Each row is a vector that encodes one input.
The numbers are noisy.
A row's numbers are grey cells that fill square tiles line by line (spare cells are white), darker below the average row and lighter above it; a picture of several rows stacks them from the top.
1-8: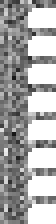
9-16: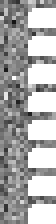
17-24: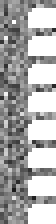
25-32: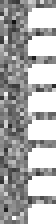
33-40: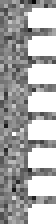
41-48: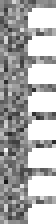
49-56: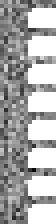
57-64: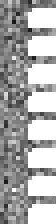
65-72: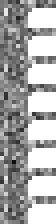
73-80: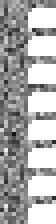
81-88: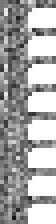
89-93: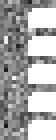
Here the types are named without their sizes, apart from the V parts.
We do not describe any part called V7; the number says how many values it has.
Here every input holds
either a node of a tree and a true/false value, or a value of V7.
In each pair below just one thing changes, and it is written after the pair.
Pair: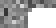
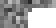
the node of the tree
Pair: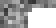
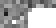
the node of the tree
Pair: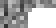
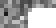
the true/false value
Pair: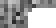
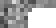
the node of the tree
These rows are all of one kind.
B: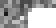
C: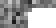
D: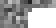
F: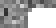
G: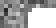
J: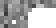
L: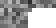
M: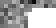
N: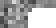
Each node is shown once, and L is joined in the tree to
C and F.
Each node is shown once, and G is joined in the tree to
F and N.
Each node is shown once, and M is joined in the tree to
N.
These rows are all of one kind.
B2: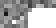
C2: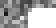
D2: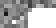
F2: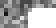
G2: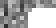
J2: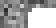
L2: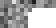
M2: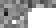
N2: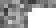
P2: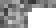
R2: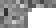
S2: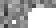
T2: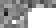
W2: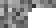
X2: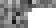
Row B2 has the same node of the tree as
D2, M2, S2 and T2.
